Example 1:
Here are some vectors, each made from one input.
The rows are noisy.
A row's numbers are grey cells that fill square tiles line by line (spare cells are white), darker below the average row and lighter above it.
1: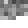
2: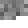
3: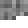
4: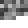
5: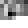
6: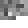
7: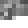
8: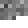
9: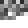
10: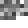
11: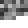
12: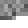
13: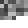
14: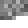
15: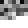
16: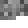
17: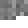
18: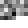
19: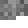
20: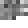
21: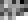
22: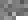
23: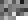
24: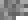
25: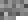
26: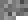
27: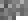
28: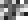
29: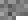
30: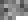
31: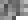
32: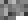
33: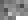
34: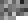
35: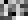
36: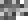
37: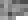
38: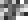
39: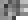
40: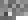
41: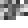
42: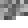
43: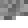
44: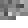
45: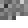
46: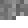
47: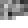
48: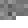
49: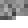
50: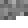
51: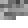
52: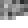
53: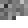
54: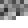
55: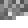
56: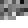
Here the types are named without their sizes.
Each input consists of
a label.
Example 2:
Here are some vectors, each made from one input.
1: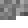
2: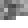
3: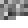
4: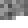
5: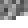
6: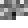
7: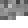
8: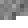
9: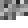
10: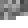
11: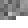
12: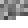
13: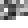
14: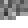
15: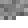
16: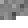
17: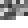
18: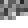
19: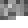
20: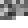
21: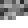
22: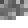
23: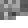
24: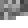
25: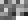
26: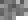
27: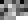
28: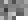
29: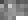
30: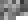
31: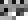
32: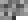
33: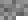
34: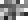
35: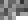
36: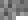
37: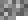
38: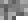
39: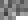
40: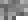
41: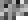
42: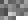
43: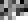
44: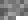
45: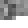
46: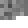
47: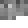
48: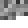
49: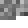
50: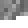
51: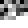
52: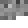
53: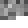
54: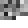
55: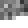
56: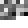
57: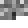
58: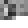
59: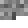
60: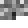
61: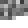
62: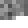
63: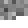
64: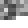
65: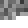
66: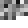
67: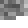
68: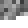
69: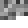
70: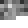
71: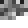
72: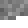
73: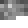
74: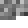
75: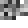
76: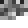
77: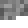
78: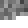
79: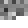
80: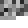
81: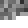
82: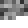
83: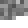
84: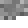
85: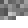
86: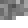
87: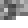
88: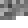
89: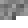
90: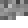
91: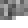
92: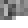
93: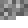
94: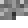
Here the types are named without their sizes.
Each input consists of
a label.
